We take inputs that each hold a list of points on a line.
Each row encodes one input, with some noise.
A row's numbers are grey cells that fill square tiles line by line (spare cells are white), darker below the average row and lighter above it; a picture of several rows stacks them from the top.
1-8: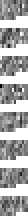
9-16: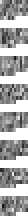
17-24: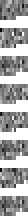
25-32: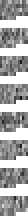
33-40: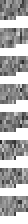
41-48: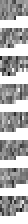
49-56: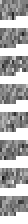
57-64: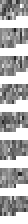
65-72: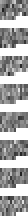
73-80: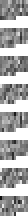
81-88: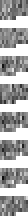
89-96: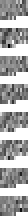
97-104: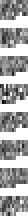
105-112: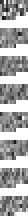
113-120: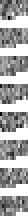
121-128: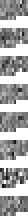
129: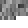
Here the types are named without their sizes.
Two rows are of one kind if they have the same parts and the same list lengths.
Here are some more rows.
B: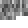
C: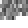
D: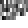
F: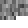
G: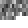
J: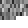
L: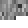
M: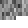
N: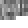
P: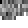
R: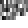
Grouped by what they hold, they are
B, C, G
D, R
F, J, L, M, N, P

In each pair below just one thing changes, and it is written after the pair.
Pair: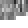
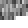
the place on the line in item 2 of the list
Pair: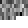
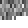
the place on the line in item 2 of the list
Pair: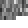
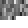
the place on the line in item 1 of the list
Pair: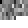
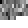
the place on the line in item 2 of the list
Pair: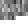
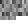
the place on the line in item 1 of the list
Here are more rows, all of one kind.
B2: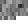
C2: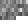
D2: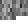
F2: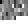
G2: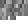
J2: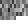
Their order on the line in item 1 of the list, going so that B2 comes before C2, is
D2, G2, B2, C2, F2, J2.
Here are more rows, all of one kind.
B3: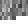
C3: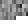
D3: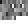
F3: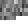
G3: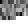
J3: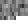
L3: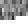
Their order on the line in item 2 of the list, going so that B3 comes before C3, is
G3, F3, L3, J3, B3, C3, D3.
